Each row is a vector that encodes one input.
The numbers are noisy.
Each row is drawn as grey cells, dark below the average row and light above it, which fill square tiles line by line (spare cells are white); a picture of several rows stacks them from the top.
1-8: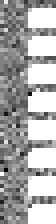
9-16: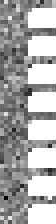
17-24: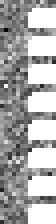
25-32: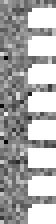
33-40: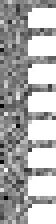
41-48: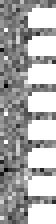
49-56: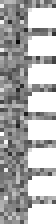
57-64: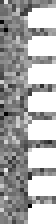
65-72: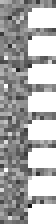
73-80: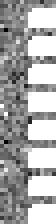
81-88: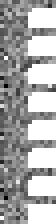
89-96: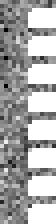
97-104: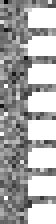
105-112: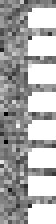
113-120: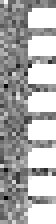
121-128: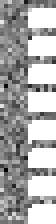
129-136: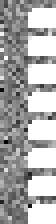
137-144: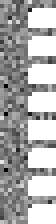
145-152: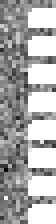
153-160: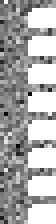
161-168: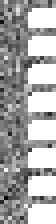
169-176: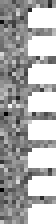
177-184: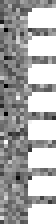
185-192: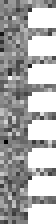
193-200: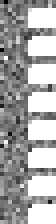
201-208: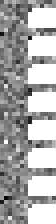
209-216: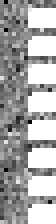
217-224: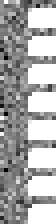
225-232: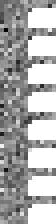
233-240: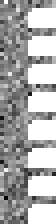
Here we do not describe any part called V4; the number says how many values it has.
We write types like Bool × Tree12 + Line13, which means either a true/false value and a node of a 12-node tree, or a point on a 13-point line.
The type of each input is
Bool × Bool × Bool × Bool × Circle6 × Label6 × List2(V4).
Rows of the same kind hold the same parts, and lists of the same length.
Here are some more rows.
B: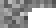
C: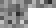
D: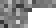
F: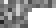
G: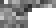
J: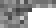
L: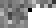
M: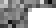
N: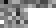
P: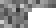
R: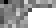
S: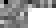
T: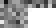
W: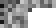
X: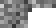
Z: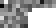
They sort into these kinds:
B, G, J, L, Z
C, M, N, P, S, T, X
D, F, R, W

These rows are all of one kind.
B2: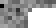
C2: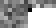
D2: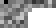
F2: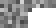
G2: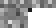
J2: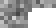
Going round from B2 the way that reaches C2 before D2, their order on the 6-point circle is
B2, G2, J2, C2, D2, F2.
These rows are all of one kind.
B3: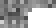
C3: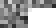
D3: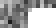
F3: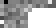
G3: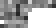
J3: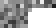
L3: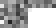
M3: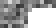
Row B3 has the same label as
D3 and L3.
